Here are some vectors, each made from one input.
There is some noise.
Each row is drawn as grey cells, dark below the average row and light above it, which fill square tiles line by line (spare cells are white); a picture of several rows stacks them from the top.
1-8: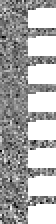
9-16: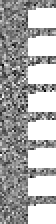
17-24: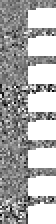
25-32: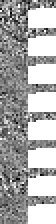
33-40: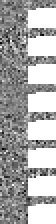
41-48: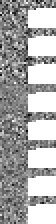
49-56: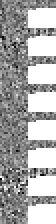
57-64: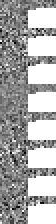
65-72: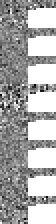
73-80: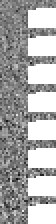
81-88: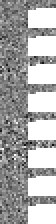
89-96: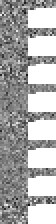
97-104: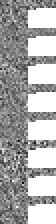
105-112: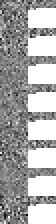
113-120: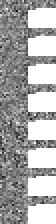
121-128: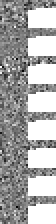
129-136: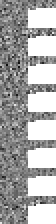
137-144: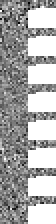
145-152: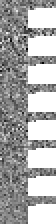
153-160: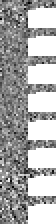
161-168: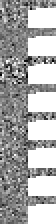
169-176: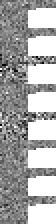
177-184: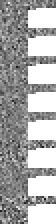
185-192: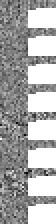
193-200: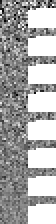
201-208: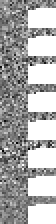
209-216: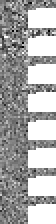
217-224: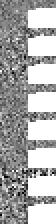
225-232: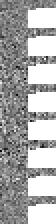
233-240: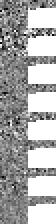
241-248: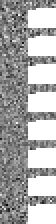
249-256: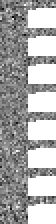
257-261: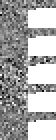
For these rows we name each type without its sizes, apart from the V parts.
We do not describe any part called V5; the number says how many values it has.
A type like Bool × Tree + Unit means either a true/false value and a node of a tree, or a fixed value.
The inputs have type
Label × Line × (Line + V5).
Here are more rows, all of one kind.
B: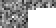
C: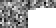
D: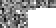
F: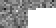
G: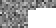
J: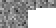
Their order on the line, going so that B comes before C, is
B, J, C, G, D, F.
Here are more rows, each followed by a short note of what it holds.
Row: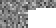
a label and a point on each of two lines
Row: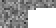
a label, a point on a line and a value of V5
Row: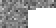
a label, a point on a line and a value of V5
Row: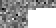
a label, a point on a line and a value of V5
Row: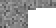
a label, a point on a line and a value of V5
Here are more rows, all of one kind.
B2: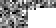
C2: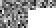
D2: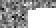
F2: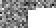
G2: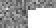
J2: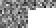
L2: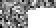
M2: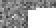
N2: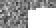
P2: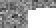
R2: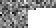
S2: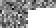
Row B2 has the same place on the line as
F2, M2 and N2.
